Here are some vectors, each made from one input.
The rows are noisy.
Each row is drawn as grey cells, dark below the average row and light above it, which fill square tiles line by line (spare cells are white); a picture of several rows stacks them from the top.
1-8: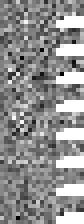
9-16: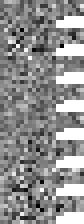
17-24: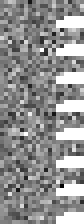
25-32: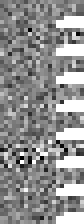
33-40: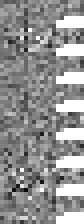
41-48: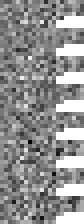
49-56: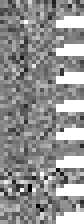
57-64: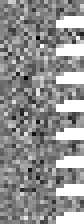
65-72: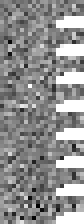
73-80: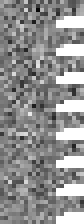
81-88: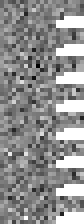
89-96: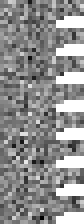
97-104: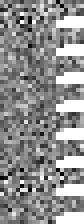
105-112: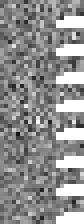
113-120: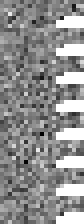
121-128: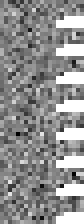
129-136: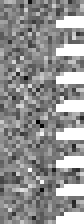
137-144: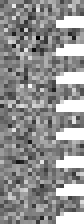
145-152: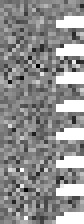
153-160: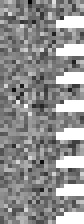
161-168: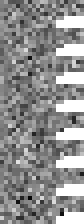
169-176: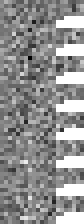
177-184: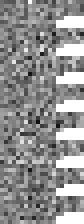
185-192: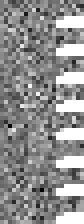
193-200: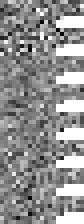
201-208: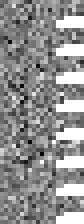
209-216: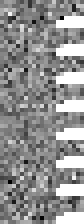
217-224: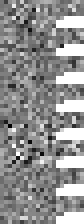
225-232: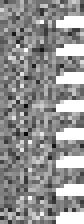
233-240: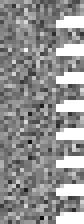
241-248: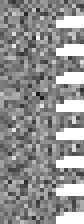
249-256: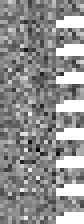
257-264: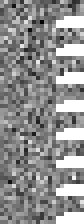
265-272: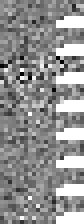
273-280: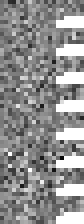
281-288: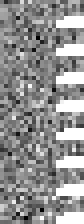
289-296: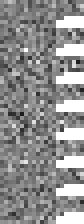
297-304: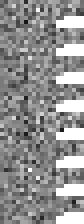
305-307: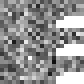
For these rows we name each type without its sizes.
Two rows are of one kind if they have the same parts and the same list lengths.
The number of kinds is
3.
